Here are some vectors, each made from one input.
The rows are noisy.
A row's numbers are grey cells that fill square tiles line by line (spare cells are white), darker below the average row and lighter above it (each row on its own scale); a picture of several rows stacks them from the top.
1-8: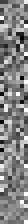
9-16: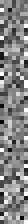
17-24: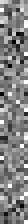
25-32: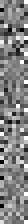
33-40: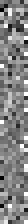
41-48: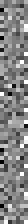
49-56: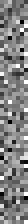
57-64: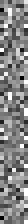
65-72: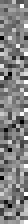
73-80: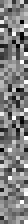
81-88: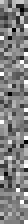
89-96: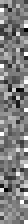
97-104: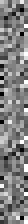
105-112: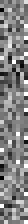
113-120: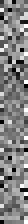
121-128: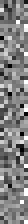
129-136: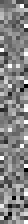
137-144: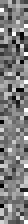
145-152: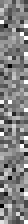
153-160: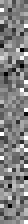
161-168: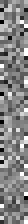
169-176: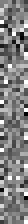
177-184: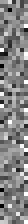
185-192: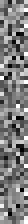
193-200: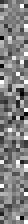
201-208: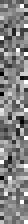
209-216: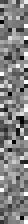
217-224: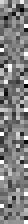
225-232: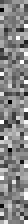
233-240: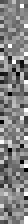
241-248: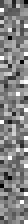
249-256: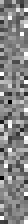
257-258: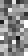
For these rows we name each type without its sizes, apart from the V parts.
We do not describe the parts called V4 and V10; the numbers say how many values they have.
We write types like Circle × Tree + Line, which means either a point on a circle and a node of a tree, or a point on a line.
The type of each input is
(Circle + Line) × V10 + V4.
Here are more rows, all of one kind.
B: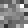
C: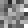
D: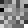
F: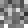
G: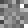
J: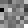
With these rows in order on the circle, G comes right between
B and D.
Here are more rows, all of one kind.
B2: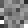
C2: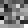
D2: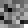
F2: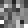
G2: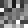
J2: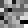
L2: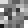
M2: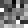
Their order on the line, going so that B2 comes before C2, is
L2, B2, F2, G2, M2, C2, D2, J2.
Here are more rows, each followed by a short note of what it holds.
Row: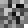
a value of V4
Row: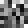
a value of V4
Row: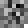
a value of V4
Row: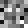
a point on a circle and a value of V10
